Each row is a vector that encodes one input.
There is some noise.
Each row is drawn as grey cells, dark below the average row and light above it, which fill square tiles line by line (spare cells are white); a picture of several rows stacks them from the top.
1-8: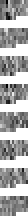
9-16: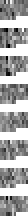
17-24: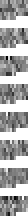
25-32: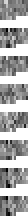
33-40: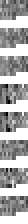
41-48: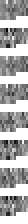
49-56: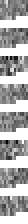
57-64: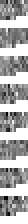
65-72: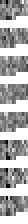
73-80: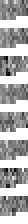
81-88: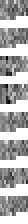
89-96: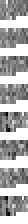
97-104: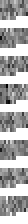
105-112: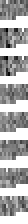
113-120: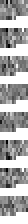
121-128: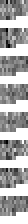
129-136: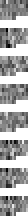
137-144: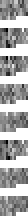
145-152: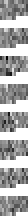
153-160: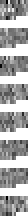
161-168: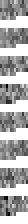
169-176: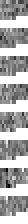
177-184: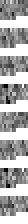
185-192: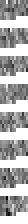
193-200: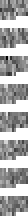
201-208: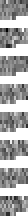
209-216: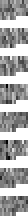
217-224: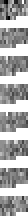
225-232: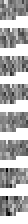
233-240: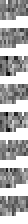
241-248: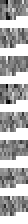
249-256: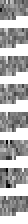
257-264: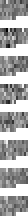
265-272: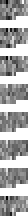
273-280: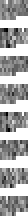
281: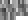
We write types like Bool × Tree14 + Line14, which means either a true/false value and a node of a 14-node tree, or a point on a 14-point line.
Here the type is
Bool × Circle6.
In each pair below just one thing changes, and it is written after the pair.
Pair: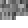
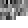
the true/false value
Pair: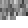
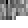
the true/false value
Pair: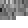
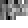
the true/false value
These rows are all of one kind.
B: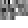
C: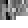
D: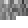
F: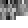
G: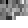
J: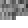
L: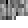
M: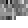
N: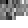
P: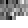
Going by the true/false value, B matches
D and J.
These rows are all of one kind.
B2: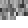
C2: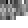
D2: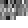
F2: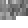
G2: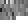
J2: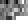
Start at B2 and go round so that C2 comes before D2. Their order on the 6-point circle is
B2, F2, C2, D2, G2, J2.
